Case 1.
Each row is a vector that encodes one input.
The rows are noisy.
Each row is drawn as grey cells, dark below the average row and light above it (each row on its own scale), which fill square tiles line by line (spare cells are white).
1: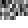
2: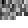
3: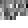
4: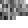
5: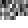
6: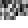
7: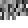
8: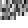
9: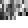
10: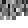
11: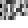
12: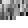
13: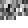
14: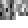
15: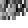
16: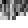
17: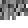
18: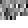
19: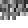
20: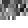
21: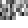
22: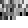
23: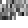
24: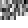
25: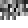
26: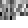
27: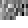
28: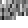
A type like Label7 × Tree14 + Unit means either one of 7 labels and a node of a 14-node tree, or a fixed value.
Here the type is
Line4.
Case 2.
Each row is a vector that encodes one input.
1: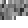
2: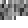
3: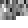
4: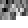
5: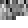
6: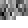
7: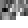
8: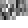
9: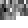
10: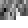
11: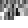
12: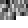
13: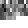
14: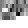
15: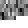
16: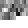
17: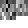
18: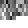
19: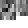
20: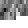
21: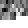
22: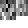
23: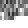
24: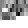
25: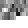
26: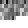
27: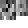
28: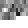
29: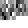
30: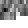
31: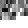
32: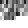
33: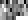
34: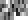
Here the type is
Bool × Bool × Bool.
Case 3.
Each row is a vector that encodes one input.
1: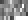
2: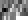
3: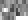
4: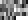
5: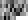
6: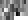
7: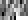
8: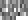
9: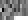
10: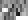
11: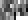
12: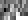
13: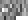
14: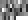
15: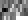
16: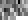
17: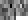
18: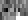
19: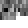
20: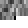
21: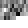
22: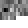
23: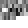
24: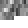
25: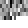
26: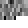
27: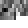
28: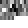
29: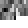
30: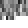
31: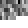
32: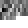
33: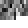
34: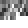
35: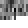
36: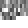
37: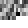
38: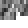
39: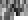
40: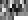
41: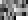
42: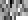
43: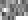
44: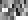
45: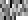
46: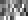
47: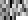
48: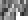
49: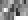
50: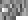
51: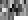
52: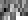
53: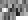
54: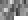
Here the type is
Bool × Bool × Bool × Bool + Unit.
